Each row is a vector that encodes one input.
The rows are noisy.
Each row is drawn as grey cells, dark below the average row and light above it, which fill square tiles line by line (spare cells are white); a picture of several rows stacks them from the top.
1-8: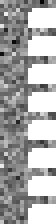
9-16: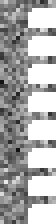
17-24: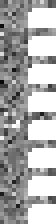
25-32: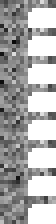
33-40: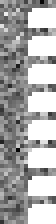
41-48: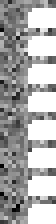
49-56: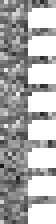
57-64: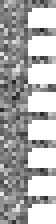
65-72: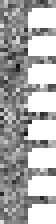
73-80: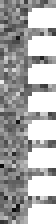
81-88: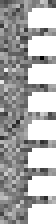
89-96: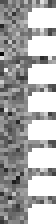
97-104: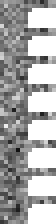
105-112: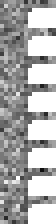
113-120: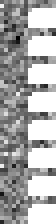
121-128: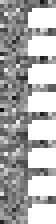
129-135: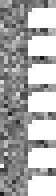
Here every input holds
either a point on a 10-point line, or a list of up to two points on a 4-point line.
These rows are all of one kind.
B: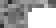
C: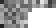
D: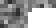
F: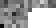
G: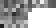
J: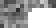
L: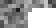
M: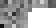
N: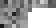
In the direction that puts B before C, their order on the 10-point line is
D, B, L, J, G, F, C, N, M.
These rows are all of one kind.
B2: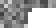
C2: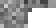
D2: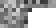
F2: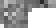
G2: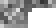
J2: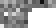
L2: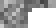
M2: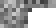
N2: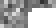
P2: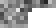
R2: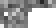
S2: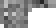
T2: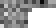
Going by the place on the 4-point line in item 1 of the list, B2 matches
C2, D2 and M2.
